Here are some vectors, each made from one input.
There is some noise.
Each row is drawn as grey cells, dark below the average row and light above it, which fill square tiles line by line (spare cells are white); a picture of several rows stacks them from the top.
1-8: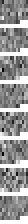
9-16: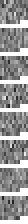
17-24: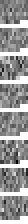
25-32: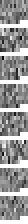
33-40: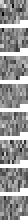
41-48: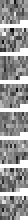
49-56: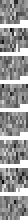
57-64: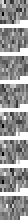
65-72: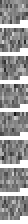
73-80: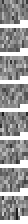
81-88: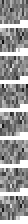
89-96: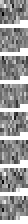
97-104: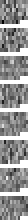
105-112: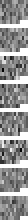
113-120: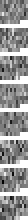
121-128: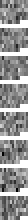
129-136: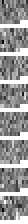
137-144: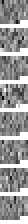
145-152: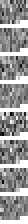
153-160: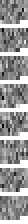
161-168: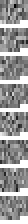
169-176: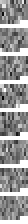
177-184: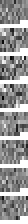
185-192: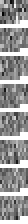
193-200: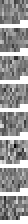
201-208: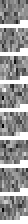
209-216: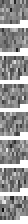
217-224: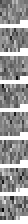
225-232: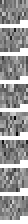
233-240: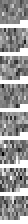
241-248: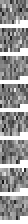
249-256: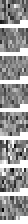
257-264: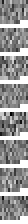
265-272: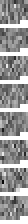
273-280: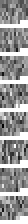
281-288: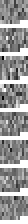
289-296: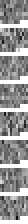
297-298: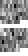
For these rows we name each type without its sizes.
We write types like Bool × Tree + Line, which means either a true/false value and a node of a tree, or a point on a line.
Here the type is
(Bool × Bool × Bool × Bool + Unit) × Circle.
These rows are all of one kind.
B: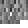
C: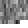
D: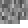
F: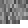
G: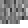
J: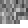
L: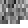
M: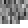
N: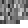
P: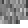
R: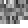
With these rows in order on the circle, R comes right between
C and J.
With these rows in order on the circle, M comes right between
G and N.
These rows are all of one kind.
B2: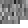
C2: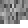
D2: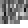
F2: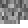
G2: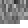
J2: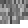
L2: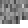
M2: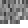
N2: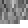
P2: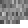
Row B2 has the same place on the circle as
F2 and N2.
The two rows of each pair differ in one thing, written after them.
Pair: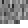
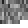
the place on the circle
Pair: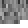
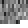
the place on the circle
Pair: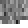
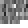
the place on the circle
